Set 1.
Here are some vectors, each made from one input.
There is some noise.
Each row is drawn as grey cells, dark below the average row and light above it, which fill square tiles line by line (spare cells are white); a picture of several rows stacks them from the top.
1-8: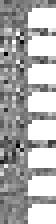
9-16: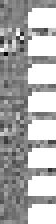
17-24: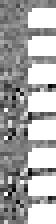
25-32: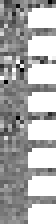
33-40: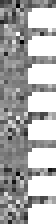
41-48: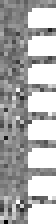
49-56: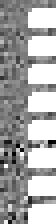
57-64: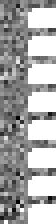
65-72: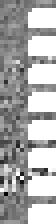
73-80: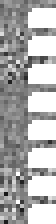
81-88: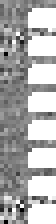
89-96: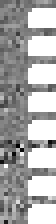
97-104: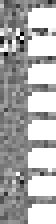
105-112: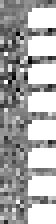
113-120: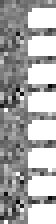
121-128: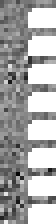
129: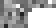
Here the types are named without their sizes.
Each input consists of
a list of points on a line.
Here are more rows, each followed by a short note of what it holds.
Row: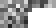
the empty list
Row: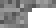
a list of two items
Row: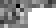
a list of three items
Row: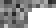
a list of one item
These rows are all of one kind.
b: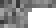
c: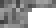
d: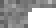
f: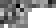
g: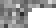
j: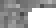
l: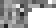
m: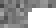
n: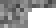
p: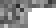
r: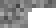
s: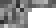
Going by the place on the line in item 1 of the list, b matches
d, j, l and s.
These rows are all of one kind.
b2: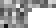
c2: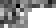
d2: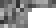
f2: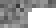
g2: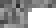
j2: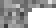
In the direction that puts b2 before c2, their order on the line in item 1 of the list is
d2, j2, g2, f2, b2, c2.
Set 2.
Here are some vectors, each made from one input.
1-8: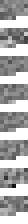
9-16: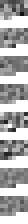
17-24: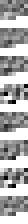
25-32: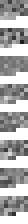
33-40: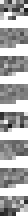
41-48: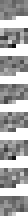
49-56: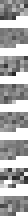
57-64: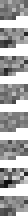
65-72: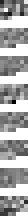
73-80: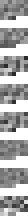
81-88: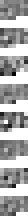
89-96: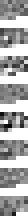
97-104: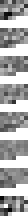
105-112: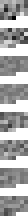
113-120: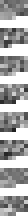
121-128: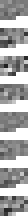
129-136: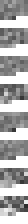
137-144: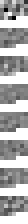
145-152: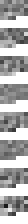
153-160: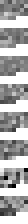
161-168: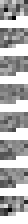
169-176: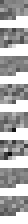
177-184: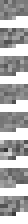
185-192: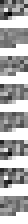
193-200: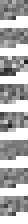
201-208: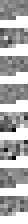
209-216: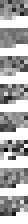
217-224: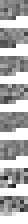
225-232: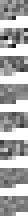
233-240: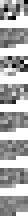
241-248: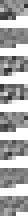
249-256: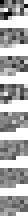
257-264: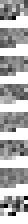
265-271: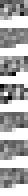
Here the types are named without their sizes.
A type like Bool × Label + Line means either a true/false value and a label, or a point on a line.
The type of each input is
Bool × (Circle + Unit) × (Tree + Unit).
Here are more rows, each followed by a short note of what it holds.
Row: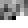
a true/false value
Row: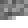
a true/false value
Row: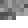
a point on a circle, a node of a tree and a true/false value
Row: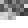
a node of a tree and a true/false value
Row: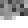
a point on a circle, a node of a tree and a true/false value
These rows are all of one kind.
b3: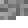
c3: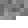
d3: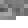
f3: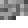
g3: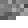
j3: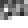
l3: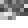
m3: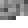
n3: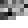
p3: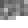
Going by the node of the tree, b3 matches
f3 and n3.
